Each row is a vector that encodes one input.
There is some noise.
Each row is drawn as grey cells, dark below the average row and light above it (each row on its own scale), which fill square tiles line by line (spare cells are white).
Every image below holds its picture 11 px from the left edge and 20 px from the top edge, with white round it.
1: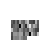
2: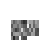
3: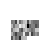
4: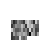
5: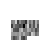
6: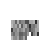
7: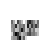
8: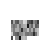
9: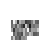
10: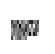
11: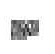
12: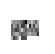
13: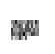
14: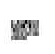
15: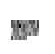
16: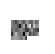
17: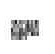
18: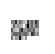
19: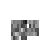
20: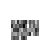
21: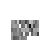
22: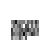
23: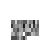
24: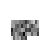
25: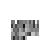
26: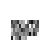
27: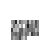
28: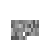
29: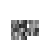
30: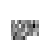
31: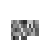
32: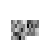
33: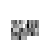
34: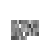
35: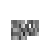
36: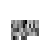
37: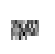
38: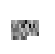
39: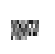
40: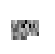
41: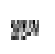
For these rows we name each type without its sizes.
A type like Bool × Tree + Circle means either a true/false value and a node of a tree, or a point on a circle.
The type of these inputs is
Bool × Line.
